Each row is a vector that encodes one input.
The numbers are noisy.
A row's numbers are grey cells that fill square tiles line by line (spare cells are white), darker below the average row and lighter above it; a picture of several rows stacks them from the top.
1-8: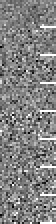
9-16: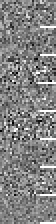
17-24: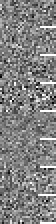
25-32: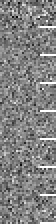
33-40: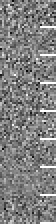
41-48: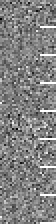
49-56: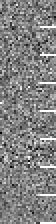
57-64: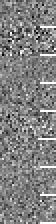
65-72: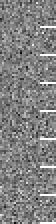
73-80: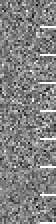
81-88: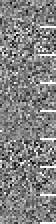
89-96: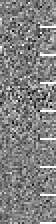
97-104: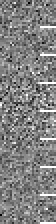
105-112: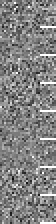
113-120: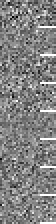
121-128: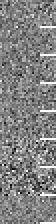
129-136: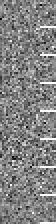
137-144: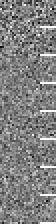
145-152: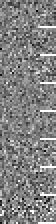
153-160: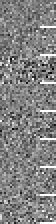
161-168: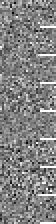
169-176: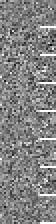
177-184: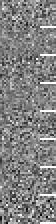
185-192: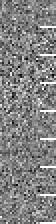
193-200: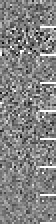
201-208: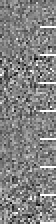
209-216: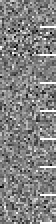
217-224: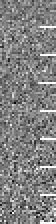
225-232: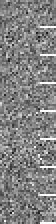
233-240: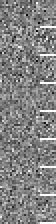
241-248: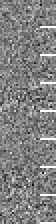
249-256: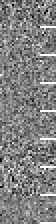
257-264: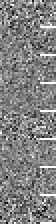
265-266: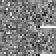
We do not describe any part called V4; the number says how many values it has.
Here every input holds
a point on a 7-point line, together with either three true/false values, or a value of V4.
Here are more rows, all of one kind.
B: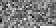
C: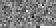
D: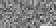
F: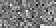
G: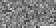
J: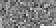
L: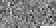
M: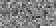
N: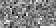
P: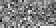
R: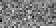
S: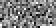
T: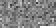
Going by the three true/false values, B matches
M, P, R and T.
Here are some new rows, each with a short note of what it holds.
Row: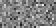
a point on a 7-point line and a value of V4
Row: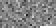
a point on a 7-point line and a value of V4
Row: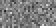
a point on a 7-point line and three true/false values
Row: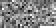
a point on a 7-point line and a value of V4
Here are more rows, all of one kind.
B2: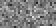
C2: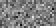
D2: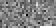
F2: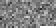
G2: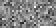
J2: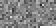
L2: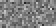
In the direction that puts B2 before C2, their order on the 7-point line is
J2, B2, C2, L2, D2, F2, G2.
